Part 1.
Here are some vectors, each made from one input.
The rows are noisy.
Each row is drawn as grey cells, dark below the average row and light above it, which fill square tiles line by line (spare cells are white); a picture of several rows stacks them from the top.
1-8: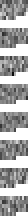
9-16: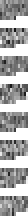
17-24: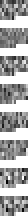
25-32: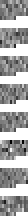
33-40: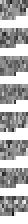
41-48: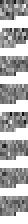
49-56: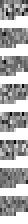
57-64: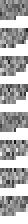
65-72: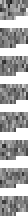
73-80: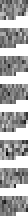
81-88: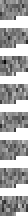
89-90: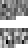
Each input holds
either a point on a 6-point line, or a point on a 7-point line.
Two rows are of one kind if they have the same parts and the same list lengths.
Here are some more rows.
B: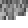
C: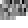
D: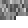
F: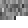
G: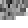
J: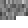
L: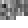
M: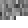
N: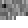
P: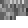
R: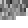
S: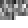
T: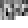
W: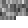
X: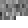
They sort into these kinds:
B, C, G, R, S, T
D, F, J, L, M, N, P, W, X

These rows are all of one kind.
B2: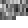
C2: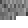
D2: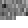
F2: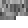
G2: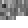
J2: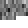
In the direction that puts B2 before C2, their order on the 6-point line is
B2, F2, J2, C2, D2, G2.
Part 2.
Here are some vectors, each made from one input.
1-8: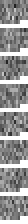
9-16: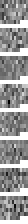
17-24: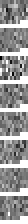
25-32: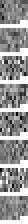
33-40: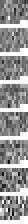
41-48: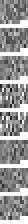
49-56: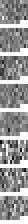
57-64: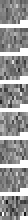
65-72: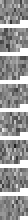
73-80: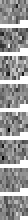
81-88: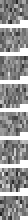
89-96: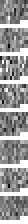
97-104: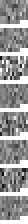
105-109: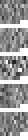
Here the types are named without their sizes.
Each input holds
either a point on a circle and a true/false value, or a fixed value.
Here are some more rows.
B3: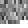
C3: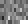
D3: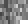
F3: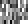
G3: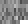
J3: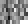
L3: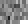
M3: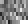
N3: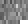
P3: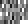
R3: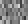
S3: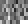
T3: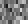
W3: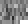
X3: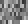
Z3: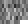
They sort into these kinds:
B3, C3, D3, G3, J3, L3, M3, N3, R3, S3, T3, W3, X3, Z3
F3, P3

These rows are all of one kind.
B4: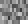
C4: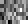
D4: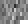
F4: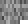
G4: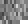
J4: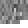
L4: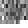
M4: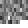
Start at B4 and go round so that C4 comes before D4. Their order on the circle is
B4, G4, L4, C4, M4, F4, D4, J4.
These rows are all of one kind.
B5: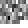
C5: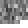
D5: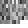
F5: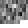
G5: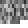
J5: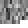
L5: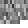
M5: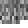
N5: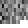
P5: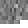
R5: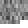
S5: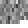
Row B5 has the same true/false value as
M5 and S5.
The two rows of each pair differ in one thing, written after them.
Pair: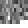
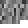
the place on the circle
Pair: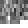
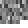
the place on the circle
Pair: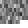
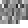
the true/false value
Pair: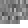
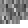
the place on the circle
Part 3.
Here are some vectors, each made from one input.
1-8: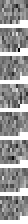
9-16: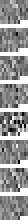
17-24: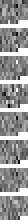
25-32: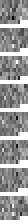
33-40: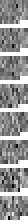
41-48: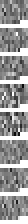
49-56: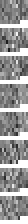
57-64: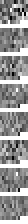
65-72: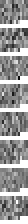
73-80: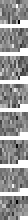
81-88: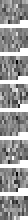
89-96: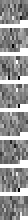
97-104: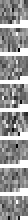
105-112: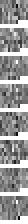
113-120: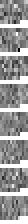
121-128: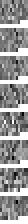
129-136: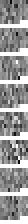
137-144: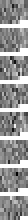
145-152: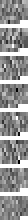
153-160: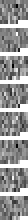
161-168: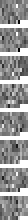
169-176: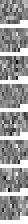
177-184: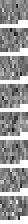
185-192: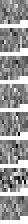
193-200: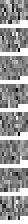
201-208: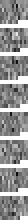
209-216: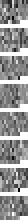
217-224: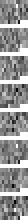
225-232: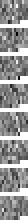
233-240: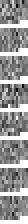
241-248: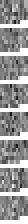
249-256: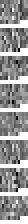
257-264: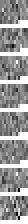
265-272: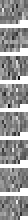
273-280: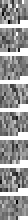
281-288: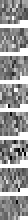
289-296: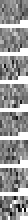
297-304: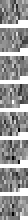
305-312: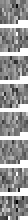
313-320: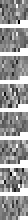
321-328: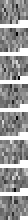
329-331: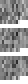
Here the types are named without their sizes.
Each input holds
either a point on a circle and a true/false value, or a fixed value.
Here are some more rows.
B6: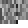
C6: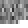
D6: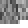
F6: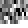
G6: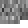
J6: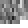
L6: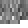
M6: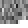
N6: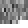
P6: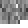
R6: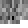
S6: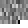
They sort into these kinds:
B6, C6, D6, G6, J6, L6, M6, N6, P6, R6, S6
F6

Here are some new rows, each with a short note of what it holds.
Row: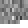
a point on a circle and a true/false value
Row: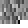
a point on a circle and a true/false value
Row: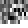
a fixed value
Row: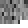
a point on a circle and a true/false value
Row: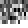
a fixed value
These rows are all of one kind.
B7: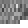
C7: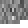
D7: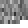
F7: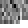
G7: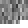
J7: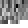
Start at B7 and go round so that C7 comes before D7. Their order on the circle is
B7, F7, G7, C7, J7, D7.
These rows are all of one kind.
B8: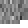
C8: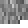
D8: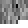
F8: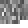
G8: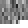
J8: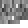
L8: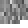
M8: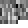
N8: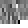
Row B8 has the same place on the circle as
L8 and M8.
